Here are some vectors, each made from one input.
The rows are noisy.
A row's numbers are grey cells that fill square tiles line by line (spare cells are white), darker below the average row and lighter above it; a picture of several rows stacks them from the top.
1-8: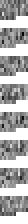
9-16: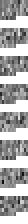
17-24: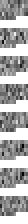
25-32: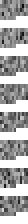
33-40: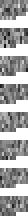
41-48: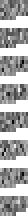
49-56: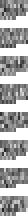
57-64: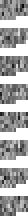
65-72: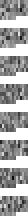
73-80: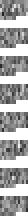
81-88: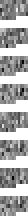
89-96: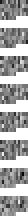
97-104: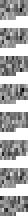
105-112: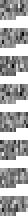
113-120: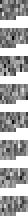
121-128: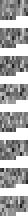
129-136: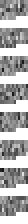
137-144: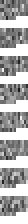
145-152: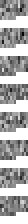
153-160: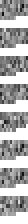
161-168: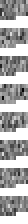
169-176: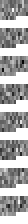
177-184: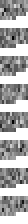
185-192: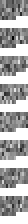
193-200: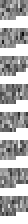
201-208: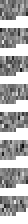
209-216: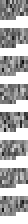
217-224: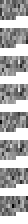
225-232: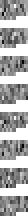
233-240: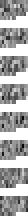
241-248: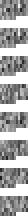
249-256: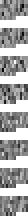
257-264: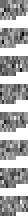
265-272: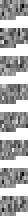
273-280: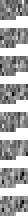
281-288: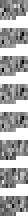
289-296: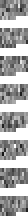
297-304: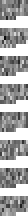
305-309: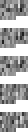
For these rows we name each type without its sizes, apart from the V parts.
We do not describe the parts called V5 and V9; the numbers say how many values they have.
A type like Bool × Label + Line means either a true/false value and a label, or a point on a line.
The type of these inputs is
Bool × Bool × Bool + Label × V5 × V9 + Unit.
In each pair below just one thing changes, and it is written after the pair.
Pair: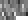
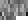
the value of V5
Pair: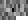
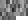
the value of V5
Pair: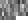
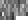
the value of V5
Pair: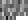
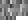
the value of V9
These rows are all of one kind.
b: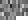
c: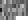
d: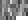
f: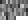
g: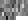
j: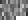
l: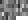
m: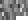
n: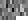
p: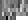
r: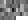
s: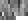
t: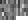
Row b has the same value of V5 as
c, d, f and n.
